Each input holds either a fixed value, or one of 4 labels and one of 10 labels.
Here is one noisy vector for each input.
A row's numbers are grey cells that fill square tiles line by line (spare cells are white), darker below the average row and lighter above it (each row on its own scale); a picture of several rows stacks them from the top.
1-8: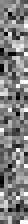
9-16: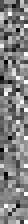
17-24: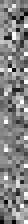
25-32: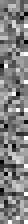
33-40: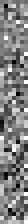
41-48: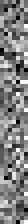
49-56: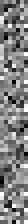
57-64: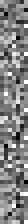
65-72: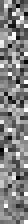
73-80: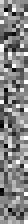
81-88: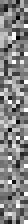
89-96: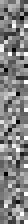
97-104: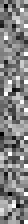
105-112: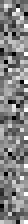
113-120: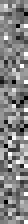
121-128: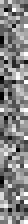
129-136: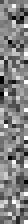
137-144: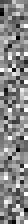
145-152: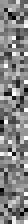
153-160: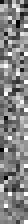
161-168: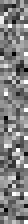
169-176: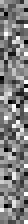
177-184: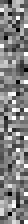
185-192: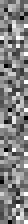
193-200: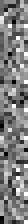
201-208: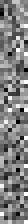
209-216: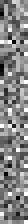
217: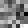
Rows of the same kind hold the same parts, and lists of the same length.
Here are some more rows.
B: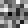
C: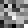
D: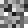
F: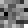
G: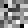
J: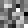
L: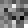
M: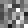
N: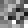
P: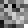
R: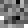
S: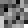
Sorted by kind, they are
B, C, D, G, J, L, M, N, P, R, S
F

